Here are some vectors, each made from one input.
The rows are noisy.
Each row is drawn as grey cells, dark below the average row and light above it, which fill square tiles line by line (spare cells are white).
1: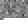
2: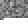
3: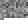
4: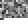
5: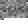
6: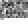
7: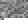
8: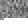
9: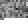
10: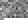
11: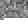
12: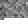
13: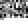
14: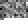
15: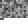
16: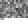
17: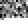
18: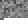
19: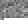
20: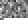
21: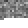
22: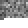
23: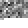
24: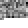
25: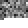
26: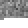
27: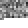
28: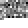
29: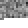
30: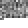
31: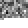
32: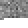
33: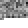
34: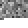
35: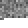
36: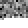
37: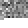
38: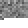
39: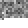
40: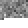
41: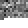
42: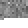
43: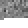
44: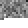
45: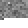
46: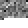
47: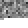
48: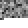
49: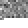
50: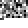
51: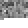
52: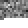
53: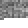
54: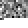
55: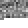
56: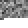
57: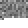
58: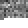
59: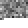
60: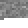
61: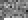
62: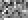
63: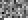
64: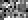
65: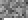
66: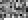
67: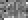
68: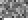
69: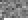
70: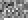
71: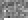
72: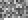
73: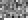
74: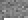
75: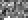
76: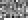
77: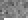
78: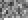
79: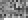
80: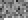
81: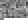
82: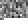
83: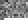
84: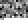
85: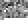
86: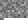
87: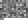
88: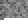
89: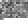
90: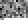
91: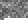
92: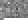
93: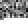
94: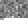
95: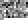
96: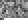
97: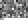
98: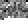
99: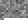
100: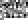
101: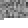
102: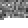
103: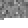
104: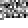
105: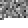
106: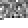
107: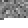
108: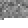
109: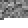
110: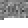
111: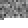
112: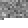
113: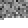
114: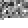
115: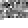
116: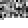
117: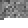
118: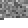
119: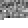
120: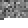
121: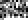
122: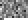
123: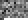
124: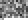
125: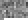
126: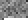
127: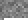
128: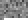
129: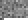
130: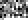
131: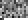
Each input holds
either one of 6 labels and one of 7 labels, or a point on an 8-point line.
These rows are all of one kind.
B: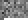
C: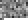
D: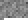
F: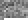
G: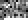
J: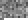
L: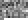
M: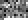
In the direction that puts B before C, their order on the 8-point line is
B, F, L, J, M, G, C, D.
